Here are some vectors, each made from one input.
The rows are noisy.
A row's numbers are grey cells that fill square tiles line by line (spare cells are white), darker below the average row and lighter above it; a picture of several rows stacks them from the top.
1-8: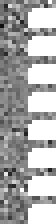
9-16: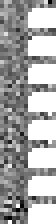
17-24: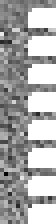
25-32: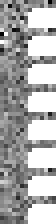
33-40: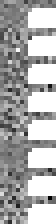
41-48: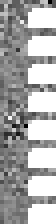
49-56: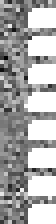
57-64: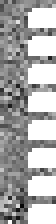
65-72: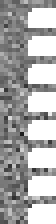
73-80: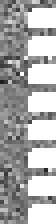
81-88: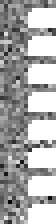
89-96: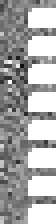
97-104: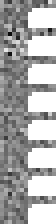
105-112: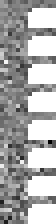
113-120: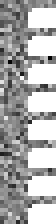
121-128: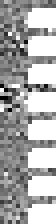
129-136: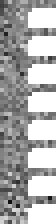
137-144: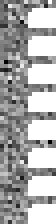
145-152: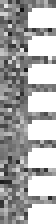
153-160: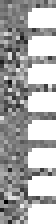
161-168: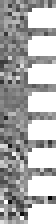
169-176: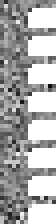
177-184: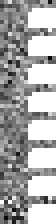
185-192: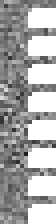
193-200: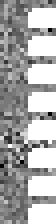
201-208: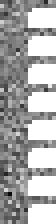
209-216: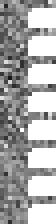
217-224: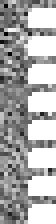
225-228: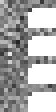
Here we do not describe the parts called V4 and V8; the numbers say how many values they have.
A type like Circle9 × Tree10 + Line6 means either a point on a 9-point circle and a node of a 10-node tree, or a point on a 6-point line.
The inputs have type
Line5 × (Tree9 + V4) + Line7 + V8.
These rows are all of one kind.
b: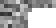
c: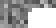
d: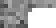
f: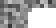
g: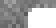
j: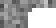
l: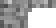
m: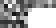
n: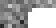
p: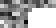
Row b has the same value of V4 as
d, l, n and p.
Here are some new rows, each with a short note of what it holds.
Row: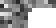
a point on a 5-point line and a node of a 9-node tree
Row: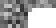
a point on a 5-point line and a value of V4
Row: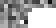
a point on a 5-point line and a node of a 9-node tree
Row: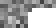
a point on a 5-point line and a node of a 9-node tree
